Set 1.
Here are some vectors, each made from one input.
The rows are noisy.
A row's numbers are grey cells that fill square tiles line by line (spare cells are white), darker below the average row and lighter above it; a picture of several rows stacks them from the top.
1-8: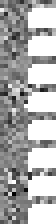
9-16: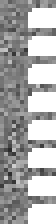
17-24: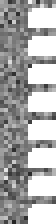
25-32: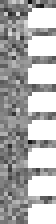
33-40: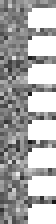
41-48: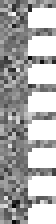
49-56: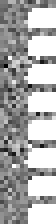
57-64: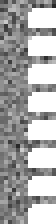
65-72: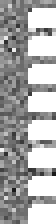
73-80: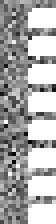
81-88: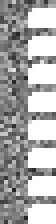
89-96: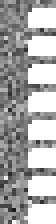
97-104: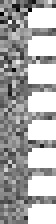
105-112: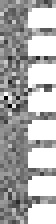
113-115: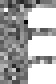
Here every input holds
a node of a 16-node tree.
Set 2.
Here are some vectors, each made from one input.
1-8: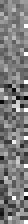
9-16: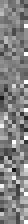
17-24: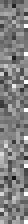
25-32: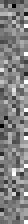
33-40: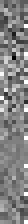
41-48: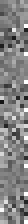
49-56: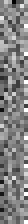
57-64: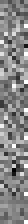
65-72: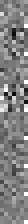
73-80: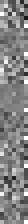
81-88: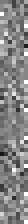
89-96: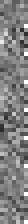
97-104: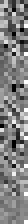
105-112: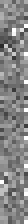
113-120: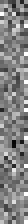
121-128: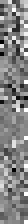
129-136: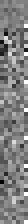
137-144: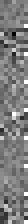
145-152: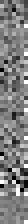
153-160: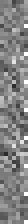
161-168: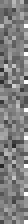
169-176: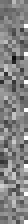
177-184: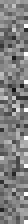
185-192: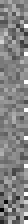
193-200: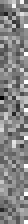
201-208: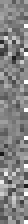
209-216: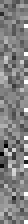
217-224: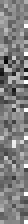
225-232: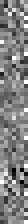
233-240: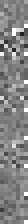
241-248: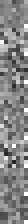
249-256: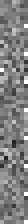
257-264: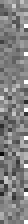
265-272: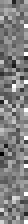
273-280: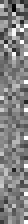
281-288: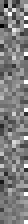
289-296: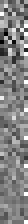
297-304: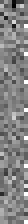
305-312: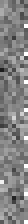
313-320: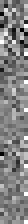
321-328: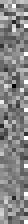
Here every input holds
a node of a 7-node tree.
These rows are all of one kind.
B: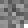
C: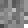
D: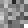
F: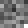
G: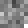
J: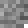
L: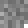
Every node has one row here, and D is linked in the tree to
J and L.
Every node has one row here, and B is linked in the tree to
F and L.
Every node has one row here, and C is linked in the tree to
G and L.
